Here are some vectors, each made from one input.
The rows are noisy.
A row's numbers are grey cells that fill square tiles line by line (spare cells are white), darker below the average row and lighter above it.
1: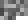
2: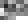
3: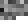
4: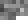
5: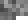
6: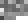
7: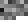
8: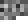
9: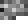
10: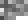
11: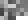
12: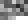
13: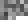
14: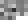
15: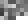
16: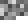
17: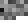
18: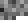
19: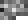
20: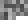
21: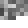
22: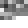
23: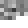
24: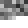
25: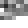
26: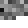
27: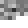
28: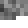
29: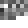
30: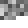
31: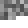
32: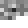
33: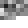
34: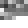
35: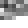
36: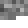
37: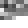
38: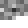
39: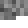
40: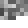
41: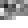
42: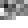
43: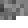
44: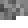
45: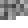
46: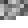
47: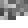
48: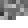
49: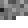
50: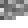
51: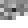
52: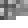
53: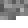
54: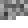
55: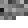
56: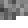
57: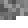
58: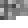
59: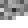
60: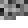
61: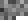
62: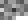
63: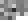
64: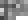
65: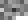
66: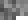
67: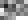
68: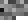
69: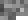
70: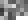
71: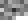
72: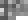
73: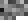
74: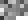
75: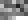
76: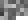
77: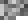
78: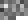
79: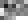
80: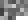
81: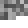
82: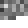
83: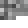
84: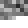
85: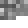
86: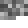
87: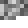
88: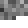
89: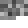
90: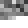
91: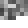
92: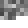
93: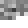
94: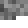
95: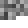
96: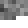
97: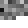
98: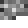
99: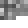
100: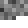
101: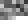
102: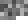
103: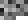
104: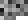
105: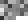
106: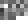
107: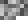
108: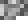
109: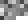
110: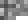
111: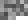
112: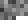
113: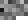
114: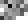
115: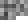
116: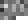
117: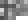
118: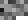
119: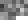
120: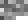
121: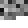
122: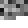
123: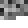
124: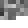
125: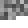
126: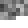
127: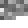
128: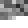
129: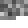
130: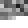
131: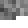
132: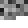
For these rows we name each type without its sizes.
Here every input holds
a node of a tree and a true/false value.
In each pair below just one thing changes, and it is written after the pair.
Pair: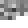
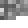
the node of the tree
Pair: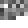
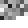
the true/false value
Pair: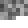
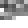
the true/false value
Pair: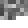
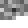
the true/false value
